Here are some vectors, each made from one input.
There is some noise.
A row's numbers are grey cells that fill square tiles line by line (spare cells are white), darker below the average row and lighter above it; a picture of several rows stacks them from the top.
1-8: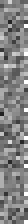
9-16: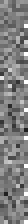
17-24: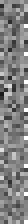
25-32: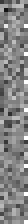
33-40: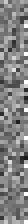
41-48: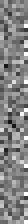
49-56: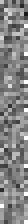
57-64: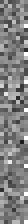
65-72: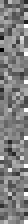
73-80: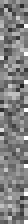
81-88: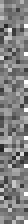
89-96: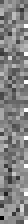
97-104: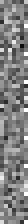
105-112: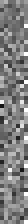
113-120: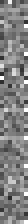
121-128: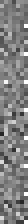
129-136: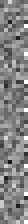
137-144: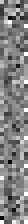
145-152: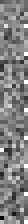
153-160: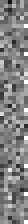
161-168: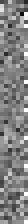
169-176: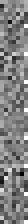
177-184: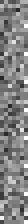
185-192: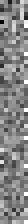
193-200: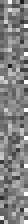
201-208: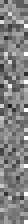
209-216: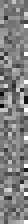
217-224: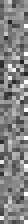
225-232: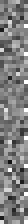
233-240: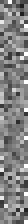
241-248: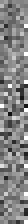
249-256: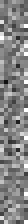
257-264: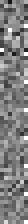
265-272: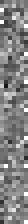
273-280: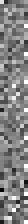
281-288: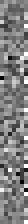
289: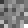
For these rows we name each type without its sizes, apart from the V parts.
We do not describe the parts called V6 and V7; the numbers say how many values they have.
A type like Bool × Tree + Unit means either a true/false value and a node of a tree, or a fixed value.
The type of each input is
(Bool × V7 + V6) × Line.
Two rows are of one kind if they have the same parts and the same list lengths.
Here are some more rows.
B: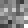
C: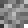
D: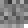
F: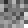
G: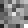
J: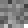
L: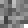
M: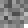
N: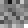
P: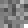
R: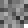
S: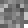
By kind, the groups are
B, C, G
D, F, J, L, M, N, P, R, S

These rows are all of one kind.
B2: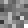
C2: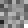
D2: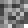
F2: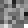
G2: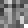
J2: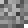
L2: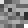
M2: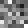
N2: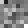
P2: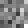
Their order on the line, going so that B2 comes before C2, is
P2, J2, L2, N2, D2, B2, C2, F2, M2, G2.
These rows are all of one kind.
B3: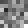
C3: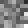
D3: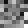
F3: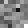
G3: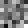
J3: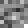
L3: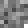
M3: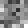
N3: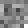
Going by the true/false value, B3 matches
C3 and D3.
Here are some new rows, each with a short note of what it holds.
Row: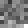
a point on a line, a true/false value and a value of V7
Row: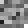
a point on a line and a value of V6
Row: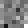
a point on a line, a true/false value and a value of V7
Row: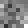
a point on a line, a true/false value and a value of V7
